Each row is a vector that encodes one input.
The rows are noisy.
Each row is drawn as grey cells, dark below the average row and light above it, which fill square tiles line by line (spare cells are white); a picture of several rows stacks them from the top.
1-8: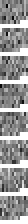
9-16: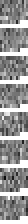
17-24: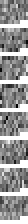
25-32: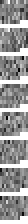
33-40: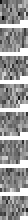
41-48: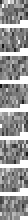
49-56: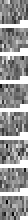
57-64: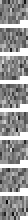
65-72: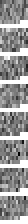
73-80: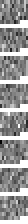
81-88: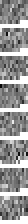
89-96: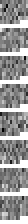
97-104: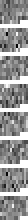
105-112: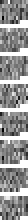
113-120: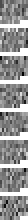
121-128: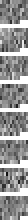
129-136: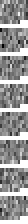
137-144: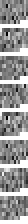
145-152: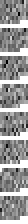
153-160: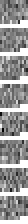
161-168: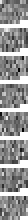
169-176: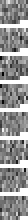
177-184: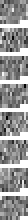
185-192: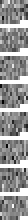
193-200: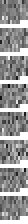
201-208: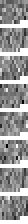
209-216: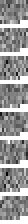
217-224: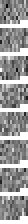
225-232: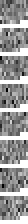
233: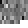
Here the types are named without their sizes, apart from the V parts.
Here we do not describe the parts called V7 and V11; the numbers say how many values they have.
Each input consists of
a label, together with either a value of V7 and a value of V11, or a list of points on a line.
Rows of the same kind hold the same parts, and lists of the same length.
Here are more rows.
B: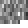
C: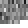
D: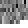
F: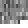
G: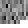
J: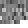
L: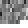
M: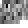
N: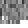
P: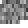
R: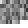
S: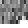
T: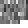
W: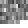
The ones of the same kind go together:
B, S, T
C, D, F, L, N
G, M
J, P, R, W

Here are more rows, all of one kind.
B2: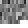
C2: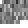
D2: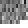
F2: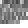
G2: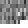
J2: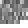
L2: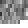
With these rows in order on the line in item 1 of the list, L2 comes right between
F2 and J2.
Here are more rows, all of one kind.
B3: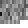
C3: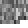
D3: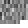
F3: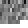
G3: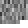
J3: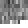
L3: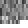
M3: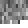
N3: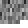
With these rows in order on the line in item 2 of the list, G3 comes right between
C3 and L3.
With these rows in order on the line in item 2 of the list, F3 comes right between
J3 and L3.
